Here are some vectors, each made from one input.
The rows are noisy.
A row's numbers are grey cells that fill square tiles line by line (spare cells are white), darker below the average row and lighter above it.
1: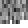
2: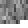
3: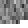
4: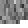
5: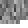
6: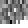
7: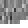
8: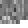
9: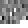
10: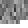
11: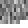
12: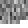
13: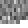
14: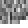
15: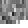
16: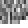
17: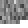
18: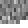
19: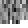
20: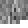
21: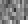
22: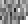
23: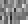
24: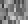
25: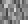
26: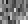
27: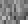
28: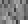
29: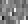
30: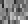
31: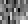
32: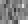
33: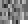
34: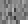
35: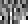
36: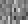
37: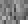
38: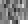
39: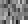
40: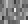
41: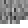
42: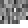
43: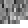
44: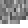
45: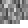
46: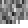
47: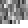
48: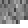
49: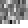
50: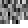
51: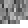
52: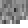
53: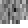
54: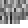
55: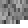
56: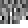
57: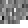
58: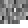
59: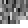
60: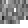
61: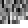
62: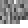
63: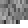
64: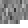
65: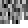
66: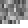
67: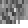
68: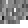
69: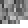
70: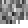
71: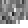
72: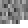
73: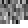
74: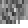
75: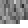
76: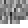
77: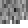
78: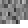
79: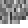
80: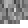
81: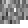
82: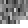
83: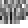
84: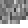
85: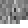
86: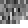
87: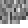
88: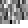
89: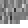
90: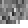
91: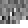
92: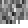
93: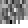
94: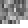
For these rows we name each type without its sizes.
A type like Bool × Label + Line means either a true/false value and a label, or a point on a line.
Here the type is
Line + Tree.
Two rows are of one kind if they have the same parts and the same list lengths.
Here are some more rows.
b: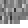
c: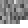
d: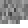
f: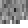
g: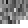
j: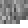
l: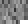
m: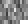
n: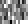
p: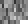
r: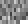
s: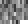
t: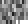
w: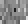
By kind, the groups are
b, c, d, f, j, l, r, s, w
g, m, n, p, t

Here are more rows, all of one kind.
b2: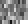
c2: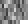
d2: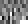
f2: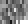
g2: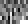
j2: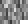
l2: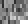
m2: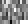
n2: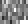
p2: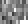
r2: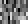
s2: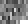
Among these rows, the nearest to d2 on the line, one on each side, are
g2 and p2.
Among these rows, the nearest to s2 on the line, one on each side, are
f2 and g2.
